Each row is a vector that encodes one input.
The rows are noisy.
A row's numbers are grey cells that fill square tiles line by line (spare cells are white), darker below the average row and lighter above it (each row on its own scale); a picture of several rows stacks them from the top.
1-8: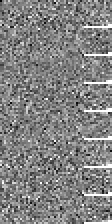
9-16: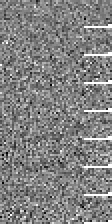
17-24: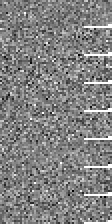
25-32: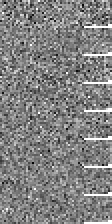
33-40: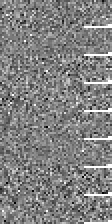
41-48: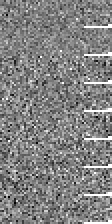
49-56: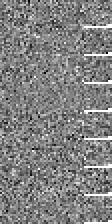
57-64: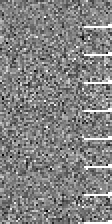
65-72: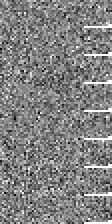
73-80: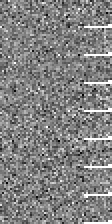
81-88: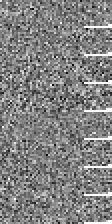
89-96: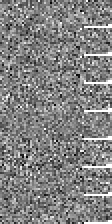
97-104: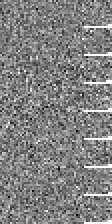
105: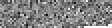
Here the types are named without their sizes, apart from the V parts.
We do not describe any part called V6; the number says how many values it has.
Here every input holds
a label, together with either a point on a line, or a value of V6.
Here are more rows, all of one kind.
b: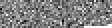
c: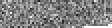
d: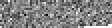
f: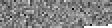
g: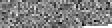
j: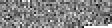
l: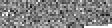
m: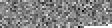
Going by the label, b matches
c and l.
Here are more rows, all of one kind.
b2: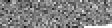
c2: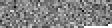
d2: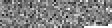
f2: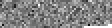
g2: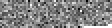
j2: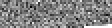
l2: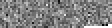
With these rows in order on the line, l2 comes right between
d2 and f2.
